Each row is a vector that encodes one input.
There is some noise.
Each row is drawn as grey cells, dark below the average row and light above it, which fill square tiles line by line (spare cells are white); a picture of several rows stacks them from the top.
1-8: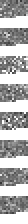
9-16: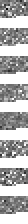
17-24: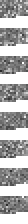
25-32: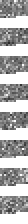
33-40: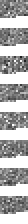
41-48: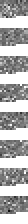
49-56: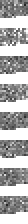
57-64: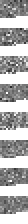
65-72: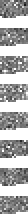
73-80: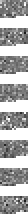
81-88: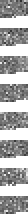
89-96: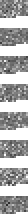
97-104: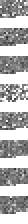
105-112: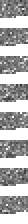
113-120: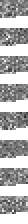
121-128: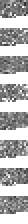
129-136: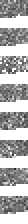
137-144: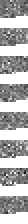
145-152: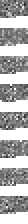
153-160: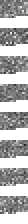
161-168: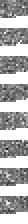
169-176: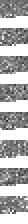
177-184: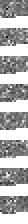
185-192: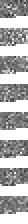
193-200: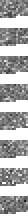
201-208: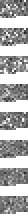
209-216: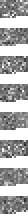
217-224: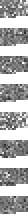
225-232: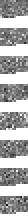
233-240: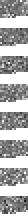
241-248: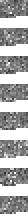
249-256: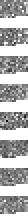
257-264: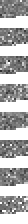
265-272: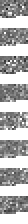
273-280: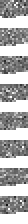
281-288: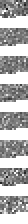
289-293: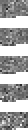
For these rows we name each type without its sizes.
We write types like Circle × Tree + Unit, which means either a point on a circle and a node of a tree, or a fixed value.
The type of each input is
(Bool × Bool × Bool + Circle) × Circle.
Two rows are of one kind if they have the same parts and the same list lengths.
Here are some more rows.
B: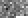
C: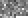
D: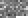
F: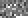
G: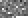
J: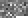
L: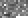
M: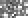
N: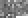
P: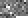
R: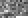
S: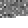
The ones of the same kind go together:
B, F, J, M, N
C, D, G, L, P, R, S

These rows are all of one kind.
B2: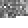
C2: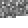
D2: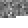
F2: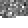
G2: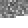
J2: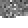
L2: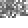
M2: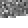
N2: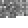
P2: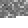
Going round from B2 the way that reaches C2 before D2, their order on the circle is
B2, C2, M2, G2, J2, D2, F2, L2, P2, N2.
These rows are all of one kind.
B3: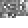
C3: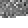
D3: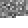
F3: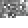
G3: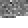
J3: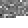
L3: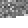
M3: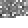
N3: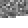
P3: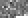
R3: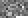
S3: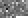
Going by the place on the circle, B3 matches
C3, D3, F3 and N3.
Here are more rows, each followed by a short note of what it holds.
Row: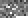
a point on each of two circles
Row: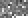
a point on each of two circles
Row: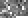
a point on each of two circles
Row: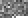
a point on each of two circles
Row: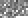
a point on each of two circles
